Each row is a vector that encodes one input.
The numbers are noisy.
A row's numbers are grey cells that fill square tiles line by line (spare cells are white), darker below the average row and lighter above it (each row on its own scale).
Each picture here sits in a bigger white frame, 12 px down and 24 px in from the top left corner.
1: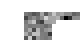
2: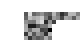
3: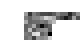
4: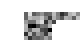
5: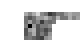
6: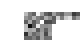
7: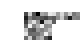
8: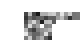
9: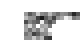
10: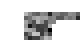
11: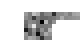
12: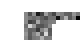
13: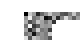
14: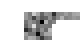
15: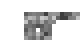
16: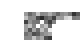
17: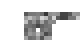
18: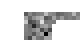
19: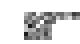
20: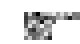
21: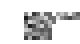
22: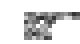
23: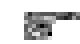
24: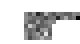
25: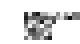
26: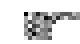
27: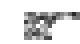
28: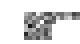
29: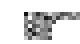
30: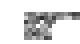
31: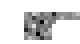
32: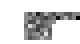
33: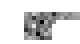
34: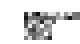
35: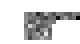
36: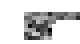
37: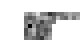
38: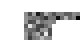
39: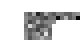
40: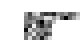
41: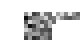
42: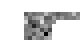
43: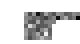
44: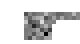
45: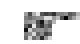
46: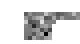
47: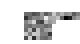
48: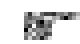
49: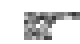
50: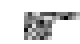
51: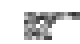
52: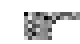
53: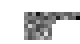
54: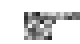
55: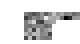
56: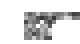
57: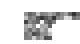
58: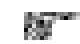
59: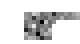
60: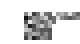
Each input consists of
one of 4 labels and one of 5 labels.
